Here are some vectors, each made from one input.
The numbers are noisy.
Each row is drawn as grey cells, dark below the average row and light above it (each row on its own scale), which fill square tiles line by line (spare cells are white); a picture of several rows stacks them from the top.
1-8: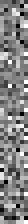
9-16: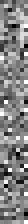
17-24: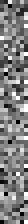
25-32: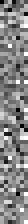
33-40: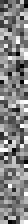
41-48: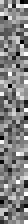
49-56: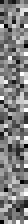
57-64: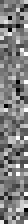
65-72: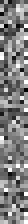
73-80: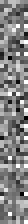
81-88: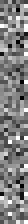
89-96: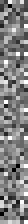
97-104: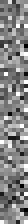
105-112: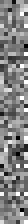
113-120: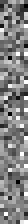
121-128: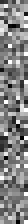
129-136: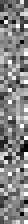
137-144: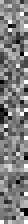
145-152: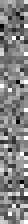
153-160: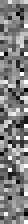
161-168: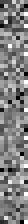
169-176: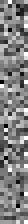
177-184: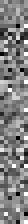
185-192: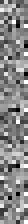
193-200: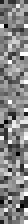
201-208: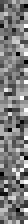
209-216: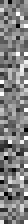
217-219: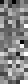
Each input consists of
either a point on a 5-point line, or a point on a 12-point line.
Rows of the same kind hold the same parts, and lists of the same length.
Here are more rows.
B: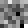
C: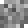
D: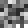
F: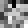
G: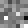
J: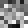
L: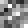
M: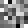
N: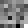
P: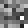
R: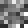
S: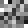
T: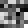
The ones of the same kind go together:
B, D, N, R, T
C, F, G, J, L, M, P, S

